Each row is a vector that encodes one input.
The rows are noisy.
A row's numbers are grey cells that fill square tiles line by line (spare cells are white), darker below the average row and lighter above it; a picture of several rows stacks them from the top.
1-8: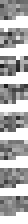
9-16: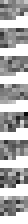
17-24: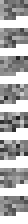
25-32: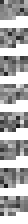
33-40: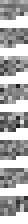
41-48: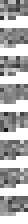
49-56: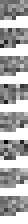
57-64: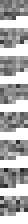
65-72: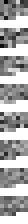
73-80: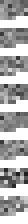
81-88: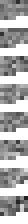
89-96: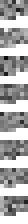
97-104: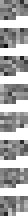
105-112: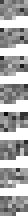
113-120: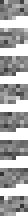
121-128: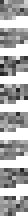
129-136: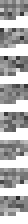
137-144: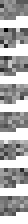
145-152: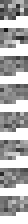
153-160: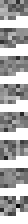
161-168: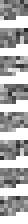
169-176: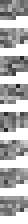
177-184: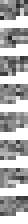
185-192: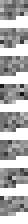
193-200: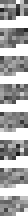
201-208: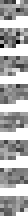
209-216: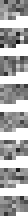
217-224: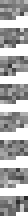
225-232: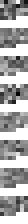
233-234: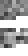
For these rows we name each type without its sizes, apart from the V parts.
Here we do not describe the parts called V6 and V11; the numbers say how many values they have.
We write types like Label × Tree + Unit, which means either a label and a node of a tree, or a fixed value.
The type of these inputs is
(Bool × Bool × Bool × V6 × V11 + Unit) × Label.
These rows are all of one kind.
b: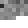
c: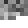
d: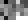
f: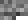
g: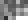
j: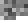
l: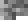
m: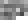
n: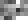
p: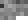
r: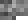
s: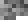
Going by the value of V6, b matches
f and n.
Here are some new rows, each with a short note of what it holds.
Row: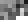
a label
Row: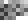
a label
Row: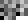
a label
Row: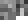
a label
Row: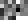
a label
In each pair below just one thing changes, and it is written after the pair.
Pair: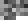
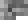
the value of V11
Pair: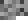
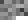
one of the three true/false values
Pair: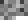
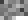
one of the three true/false values
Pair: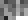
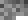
the label
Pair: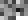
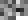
the value of V6
